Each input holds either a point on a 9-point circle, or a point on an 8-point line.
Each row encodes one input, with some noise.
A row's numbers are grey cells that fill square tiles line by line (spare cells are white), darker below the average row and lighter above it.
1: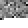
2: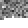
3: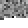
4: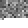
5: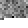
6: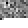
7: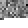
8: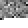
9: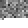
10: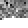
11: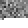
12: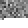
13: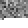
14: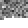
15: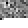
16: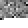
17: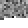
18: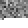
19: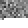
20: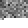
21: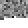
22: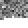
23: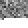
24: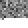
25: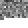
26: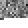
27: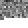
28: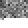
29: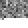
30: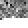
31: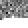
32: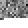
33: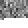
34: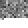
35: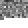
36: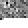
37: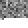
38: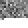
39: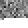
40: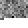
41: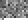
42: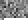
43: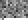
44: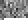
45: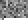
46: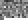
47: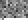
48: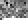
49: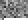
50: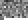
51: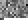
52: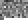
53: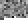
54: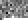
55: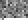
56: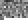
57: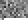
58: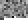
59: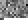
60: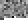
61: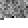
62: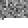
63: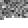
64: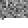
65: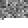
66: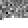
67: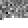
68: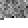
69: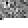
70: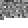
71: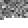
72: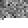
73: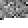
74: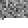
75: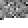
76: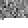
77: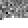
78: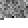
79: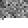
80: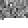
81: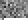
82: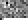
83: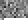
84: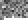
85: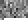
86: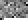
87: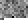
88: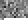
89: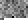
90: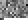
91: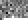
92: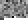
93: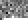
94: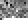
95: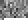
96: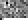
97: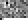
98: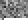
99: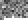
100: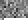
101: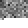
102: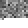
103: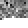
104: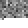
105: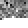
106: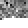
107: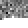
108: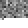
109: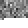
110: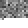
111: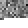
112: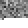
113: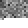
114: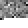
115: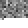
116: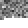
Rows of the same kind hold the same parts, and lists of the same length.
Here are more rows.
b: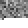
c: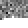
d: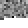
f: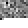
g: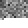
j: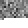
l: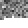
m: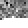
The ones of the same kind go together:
b, g, j
c, d, f, l, m

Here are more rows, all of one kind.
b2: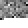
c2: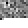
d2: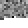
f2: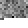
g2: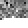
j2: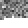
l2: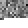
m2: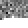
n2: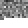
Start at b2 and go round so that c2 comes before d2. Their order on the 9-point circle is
b2, c2, g2, m2, j2, n2, d2, f2, l2.
